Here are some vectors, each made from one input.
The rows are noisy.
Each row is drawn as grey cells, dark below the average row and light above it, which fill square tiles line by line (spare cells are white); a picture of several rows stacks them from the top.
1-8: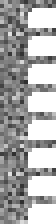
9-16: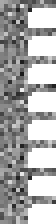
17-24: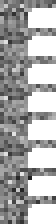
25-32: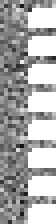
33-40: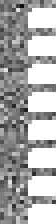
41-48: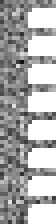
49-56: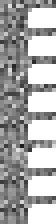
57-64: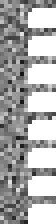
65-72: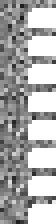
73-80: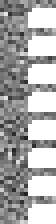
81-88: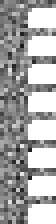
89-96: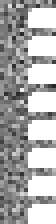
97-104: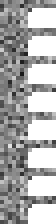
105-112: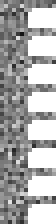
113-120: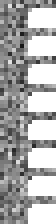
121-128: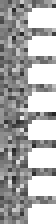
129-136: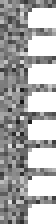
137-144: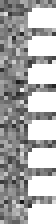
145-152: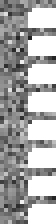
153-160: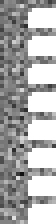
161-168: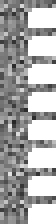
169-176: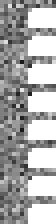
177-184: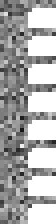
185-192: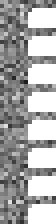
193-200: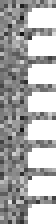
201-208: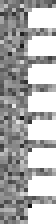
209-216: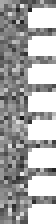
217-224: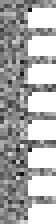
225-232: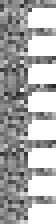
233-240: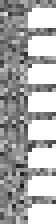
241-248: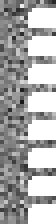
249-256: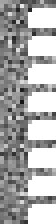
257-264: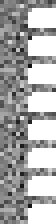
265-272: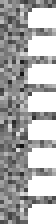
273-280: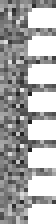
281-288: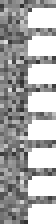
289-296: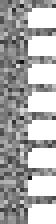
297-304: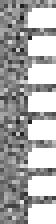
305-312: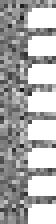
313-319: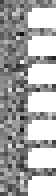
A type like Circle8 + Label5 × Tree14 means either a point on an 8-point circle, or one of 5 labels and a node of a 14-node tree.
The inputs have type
Bool × Label10.
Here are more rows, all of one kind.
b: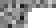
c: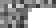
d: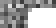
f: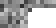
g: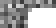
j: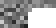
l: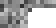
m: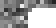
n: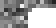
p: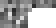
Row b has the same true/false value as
f and l.
